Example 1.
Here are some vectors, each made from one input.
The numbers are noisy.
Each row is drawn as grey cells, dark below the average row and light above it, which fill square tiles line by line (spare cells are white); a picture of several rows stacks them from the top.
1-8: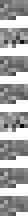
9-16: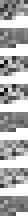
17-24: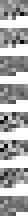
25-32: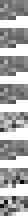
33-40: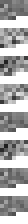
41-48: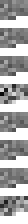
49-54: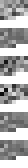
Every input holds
a point on a 5-point circle.
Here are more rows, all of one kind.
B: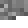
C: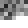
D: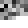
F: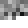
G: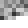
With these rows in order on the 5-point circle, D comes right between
C and G.
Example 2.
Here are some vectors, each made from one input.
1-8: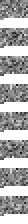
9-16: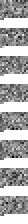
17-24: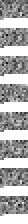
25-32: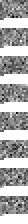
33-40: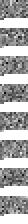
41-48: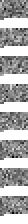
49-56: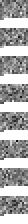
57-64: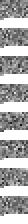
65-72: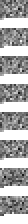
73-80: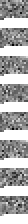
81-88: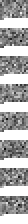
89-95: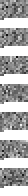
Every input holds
a point on a 14-point circle.
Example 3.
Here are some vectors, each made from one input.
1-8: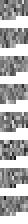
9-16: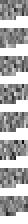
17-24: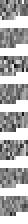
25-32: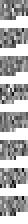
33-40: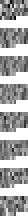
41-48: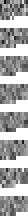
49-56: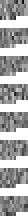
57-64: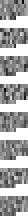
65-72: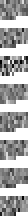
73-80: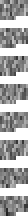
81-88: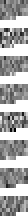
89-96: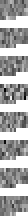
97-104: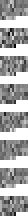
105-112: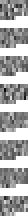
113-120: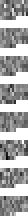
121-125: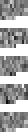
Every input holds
three true/false values.
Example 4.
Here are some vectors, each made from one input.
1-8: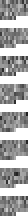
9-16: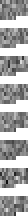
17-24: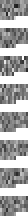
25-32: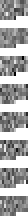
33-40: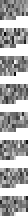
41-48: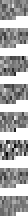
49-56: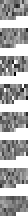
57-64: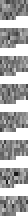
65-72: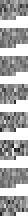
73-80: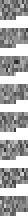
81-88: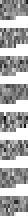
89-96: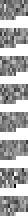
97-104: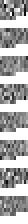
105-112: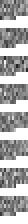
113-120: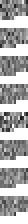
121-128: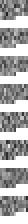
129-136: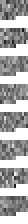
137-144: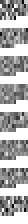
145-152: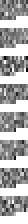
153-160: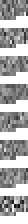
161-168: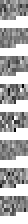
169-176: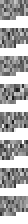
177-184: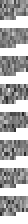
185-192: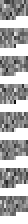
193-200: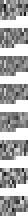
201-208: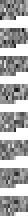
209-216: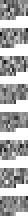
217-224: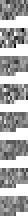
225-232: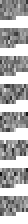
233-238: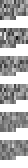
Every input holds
a node of a 9-node tree.
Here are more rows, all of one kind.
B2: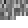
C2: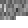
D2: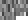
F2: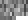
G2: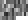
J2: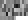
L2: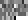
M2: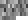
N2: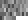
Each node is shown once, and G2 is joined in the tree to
C2.
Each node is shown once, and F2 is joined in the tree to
B2 and D2.
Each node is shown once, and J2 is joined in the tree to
D2.
